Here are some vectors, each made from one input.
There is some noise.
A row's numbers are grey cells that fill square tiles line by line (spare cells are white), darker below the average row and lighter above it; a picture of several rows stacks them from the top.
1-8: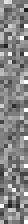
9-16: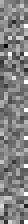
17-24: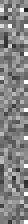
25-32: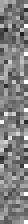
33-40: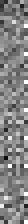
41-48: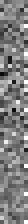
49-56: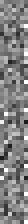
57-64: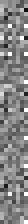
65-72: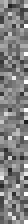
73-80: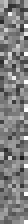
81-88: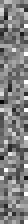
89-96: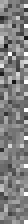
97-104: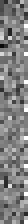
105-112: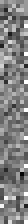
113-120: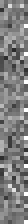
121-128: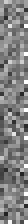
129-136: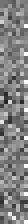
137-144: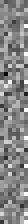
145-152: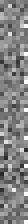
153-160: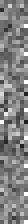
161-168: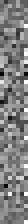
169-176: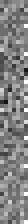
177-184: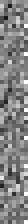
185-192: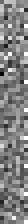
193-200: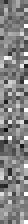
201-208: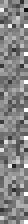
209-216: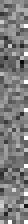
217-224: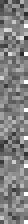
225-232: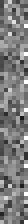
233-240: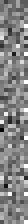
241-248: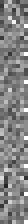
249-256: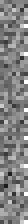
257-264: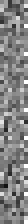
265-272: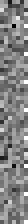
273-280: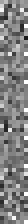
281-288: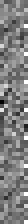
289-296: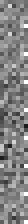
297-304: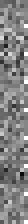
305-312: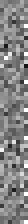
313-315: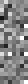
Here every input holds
either a point on a 6-point line, or four true/false values, or a list of up to three points on a 5-point line.
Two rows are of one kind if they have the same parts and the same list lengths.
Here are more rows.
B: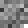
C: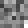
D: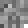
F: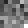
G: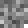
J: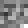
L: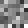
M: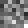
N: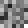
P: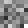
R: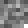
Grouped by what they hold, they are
B, D, G, R
C
F, M
J
L, P
N

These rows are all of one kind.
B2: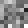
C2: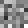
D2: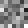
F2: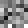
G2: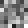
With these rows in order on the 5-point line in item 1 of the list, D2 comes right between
B2 and G2.
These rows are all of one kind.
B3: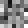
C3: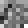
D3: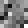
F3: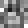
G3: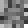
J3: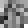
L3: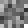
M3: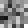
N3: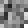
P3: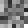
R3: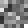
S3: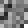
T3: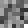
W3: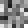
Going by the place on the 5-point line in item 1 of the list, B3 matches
D3, N3, S3 and W3.
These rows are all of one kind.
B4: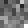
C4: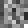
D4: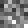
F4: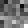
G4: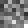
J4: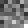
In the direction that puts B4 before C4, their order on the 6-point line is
B4, F4, J4, G4, D4, C4.
